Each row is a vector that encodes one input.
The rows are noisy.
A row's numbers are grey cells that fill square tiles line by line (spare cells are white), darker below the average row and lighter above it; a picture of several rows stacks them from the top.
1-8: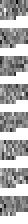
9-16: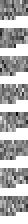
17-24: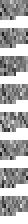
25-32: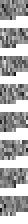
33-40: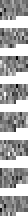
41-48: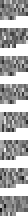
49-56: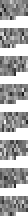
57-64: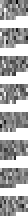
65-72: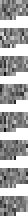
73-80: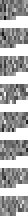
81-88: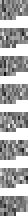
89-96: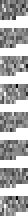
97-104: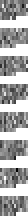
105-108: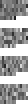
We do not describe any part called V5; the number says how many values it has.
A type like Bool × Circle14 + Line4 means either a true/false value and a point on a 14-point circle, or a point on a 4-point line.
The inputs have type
Line7 × (Tree7 + V5).
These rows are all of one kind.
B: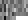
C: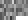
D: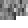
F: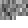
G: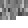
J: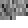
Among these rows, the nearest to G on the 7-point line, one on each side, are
C and J.
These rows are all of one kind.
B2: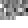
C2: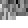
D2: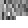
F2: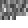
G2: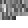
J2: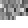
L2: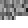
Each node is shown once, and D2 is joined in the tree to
G2.
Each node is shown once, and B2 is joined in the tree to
C2 and J2.
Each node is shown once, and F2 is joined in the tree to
L2.
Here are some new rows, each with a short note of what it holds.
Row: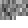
a point on a 7-point line and a value of V5
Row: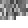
a point on a 7-point line and a node of a 7-node tree
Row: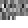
a point on a 7-point line and a node of a 7-node tree
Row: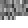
a point on a 7-point line and a node of a 7-node tree
